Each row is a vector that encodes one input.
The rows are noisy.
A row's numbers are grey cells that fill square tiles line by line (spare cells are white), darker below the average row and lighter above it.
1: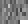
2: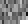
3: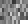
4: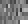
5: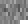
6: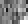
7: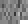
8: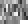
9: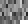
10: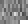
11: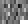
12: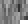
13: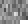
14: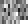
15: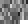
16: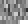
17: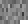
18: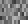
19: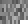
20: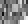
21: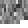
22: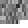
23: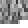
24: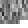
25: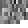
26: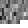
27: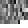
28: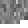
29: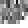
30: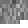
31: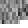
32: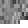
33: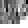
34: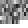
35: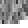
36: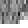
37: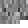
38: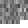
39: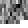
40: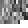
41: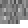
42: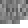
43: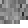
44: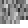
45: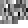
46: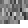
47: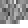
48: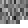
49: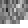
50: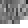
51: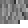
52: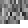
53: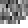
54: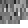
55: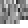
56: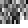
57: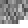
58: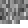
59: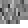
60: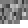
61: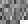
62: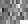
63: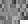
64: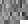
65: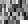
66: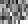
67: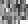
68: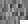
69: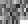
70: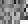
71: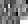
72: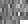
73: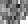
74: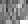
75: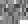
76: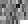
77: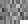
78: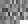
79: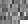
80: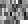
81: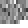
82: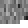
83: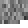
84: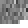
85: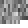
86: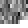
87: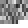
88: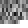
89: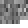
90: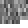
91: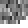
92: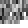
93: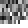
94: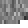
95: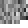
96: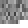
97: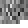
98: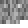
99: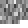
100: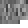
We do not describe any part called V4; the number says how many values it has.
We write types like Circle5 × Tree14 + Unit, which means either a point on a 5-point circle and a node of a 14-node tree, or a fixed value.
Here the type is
Label5 × V4 + List3(Line5).
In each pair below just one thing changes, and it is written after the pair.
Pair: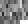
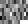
the value of V4
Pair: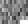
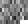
the value of V4
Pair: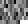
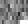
the label
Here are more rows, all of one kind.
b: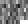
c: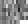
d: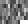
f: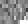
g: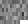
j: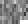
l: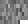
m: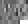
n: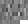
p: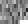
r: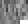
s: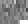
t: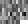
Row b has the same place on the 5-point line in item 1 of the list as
c, d, n and s.
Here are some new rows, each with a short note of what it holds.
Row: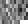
one of 5 labels and a value of V4
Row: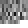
a list of one item
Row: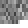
a list of one item
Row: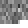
a list of one item
